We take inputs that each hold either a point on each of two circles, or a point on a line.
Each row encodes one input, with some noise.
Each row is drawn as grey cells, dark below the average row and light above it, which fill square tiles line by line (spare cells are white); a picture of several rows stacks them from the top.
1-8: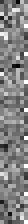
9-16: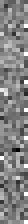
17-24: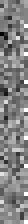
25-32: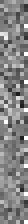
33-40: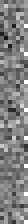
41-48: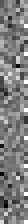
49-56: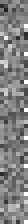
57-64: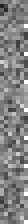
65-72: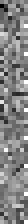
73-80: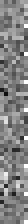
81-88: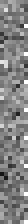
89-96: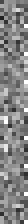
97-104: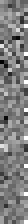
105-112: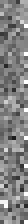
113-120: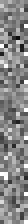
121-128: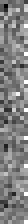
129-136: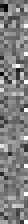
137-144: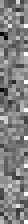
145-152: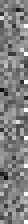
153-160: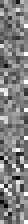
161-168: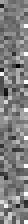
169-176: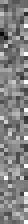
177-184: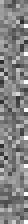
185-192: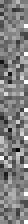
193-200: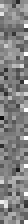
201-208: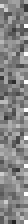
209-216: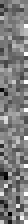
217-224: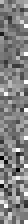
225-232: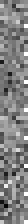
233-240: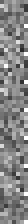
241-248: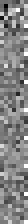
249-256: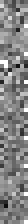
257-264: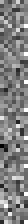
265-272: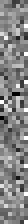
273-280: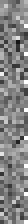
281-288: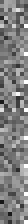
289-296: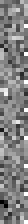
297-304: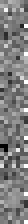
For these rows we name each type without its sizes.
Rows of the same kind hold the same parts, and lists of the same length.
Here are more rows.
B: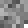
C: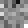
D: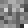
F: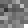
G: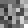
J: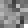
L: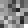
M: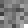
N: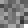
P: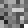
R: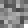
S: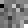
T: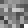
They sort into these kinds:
B, C, F, G, J, L, M, N, R, S
D, P, T

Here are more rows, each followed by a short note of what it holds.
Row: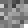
a point on each of two circles
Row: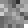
a point on each of two circles
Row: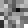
a point on each of two circles
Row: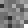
a point on each of two circles
